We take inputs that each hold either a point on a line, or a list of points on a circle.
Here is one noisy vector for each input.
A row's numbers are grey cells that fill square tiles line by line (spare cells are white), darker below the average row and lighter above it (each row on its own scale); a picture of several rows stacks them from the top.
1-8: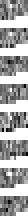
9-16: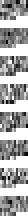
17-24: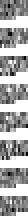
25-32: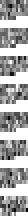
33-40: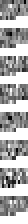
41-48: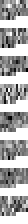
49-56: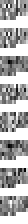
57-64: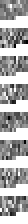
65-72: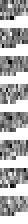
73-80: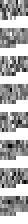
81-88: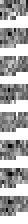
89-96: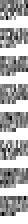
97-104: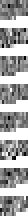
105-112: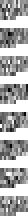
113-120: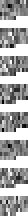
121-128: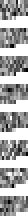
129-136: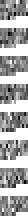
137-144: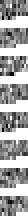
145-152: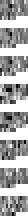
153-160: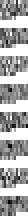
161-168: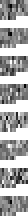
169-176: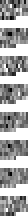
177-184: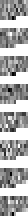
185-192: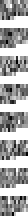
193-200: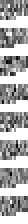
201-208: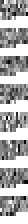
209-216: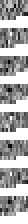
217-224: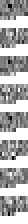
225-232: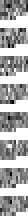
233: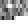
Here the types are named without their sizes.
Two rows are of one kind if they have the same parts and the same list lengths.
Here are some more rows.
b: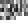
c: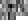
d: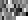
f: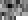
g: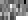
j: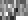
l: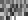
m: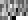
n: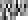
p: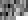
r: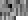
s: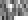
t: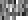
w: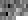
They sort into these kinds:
b, l
c, f, p, r, w
d, g, j, m, s, t
n

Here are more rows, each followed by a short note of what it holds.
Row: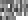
the empty list
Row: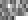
a list of two items
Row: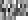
a point on a line
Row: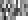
a point on a line
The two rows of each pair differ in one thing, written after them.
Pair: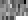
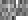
the place on the circle in item 1 of the list
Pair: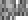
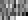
the place on the circle in item 2 of the list
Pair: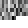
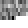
the place on the circle in item 1 of the list
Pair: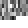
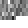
the place on the circle in item 2 of the list
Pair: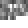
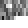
the place on the circle in item 2 of the list
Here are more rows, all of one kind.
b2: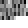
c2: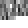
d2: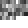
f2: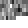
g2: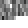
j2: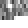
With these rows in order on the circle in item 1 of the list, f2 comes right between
b2 and d2.
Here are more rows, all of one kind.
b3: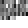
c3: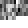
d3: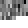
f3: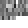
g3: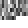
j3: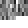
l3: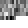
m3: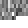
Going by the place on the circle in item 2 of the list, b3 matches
d3 and j3.
